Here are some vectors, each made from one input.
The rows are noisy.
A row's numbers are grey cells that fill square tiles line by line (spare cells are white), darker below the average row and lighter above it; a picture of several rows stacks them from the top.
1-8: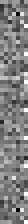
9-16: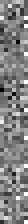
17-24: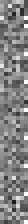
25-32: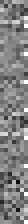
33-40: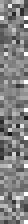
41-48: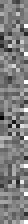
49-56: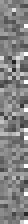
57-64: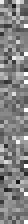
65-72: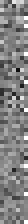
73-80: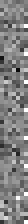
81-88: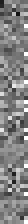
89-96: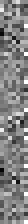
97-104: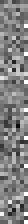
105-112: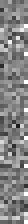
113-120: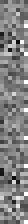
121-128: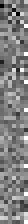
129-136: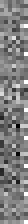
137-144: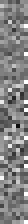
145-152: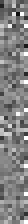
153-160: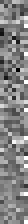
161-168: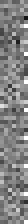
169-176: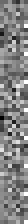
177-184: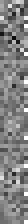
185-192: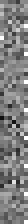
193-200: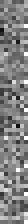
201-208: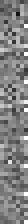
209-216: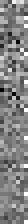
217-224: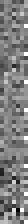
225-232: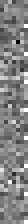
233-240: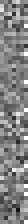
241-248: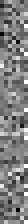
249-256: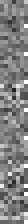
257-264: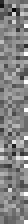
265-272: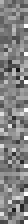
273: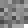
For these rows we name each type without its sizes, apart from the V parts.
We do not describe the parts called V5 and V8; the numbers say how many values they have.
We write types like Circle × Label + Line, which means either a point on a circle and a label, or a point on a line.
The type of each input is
Bool × (Circle + V5) × Line + V8.
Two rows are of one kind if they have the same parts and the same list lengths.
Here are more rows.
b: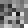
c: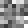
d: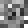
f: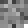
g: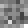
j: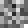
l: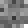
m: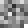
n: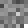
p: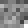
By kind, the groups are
b
c, d, j, m
f, g, l, n, p

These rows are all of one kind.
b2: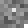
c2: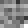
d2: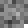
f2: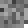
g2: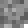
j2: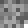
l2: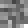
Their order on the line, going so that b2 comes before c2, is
l2, f2, b2, d2, g2, j2, c2.
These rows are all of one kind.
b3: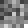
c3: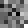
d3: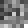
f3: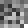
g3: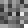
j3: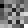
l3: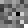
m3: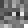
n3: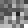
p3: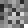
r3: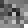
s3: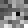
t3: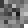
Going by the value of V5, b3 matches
d3, g3 and m3.
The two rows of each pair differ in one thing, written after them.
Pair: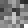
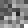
the value of V5
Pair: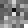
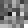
the value of V5
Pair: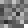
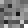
the value of V5
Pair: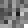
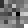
the value of V5
